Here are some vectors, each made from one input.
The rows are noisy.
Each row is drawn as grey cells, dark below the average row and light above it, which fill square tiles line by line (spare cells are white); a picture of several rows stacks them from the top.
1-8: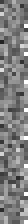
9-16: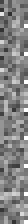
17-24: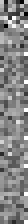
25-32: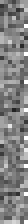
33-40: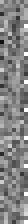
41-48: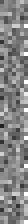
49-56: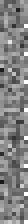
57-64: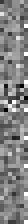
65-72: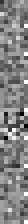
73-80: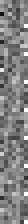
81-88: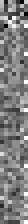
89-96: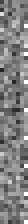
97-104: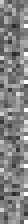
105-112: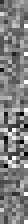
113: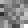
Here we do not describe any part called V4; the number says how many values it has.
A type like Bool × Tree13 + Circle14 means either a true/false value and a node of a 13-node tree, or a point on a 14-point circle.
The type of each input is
List2(Label5 × V4).
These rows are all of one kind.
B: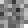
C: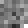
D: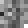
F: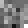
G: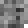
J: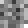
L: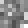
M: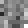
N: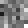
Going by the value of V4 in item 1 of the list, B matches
D, J and L.
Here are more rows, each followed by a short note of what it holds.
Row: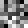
the empty list
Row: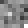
a list of one item
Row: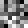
the empty list
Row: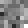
a list of two items
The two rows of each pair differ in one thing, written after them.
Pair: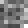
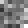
the label in item 2 of the list
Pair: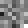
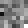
the value of V4 in item 1 of the list
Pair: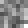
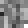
the value of V4 in item 2 of the list
